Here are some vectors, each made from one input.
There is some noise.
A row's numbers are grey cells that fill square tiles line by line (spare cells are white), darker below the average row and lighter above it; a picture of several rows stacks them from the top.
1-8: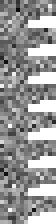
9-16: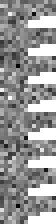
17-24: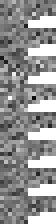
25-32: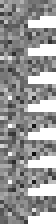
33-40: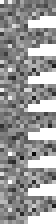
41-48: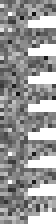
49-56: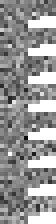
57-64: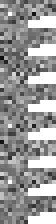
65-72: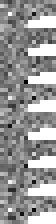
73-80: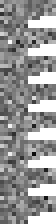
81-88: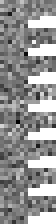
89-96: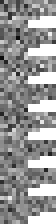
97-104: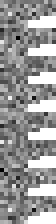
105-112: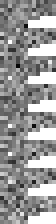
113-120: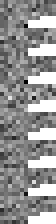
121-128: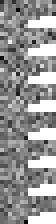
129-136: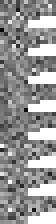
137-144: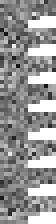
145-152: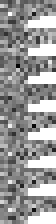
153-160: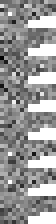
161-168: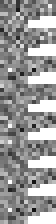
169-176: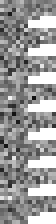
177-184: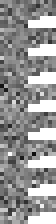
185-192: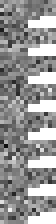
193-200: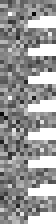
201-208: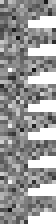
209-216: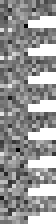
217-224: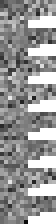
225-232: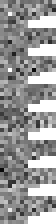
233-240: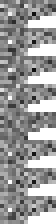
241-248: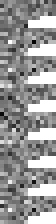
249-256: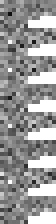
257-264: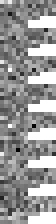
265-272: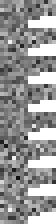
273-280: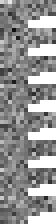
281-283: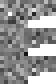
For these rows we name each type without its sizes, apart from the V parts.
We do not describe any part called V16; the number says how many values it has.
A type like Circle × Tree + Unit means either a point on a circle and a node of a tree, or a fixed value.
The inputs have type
Line + Tree + V16.
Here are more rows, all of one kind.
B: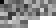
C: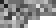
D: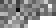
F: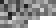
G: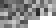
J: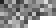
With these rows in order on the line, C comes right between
F and J.
